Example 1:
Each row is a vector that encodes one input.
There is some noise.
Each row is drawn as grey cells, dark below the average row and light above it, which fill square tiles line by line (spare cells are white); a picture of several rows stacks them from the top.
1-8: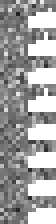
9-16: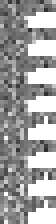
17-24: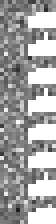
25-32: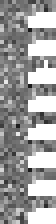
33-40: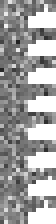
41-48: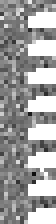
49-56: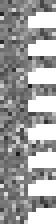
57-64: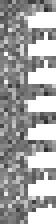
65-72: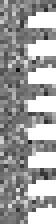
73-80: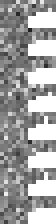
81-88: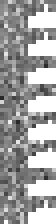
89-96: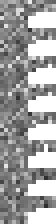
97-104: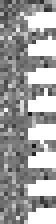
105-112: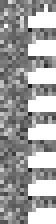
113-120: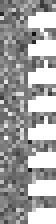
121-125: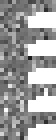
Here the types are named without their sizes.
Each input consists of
a point on a circle.
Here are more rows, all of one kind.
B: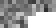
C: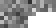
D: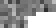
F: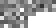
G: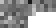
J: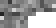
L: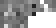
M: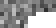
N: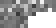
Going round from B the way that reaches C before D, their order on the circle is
B, G, C, N, L, F, J, M, D.
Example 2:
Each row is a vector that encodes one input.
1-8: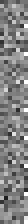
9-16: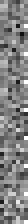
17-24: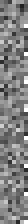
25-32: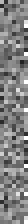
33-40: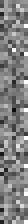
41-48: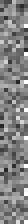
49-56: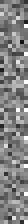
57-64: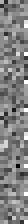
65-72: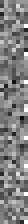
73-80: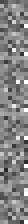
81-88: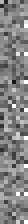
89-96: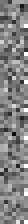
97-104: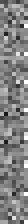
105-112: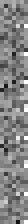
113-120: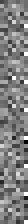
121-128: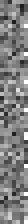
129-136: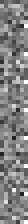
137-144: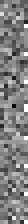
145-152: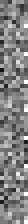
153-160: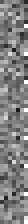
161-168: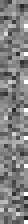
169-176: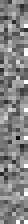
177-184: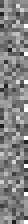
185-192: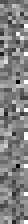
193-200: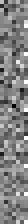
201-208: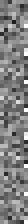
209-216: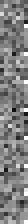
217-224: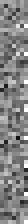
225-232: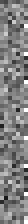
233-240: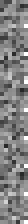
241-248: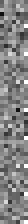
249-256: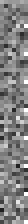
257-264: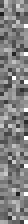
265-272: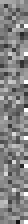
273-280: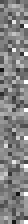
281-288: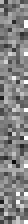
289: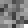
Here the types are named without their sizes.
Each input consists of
a label.
